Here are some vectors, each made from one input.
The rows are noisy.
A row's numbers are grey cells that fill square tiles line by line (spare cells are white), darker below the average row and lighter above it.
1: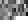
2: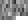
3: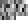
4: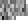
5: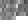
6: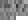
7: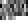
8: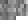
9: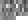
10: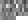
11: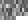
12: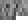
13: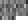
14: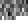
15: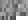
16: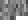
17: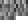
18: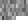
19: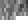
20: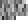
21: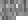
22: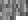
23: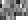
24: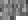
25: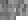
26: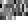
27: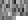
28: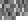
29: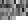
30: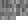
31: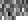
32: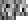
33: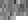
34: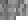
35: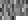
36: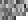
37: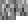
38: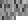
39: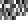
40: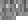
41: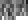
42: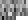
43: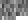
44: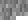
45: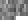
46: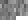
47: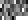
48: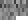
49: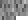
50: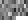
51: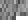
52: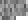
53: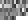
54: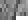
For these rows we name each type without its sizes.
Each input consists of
a list of points on a line.
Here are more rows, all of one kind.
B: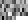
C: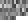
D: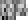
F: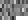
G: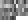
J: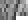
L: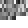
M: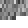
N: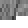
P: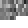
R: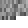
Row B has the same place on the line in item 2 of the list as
C, D, F and L.
